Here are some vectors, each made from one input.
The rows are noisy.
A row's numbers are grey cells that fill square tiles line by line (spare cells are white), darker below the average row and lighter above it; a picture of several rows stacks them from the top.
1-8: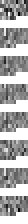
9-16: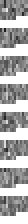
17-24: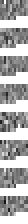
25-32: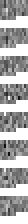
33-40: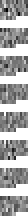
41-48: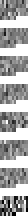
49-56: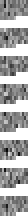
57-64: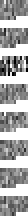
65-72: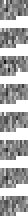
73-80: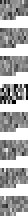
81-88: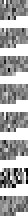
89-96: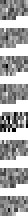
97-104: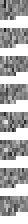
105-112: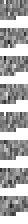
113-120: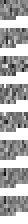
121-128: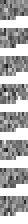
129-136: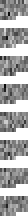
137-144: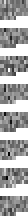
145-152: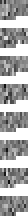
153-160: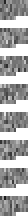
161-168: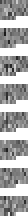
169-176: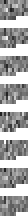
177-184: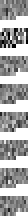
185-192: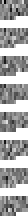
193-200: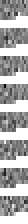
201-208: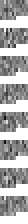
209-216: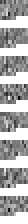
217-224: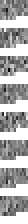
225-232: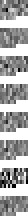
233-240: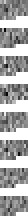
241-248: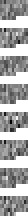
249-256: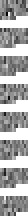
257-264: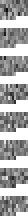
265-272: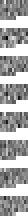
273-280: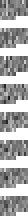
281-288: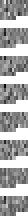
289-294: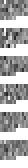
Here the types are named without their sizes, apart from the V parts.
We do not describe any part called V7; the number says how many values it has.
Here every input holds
a list of items, each a true/false value and a value of V7.
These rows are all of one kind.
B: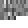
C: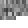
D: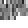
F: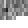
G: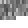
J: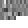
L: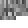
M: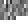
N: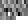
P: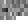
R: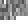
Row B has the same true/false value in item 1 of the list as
J, M and N.
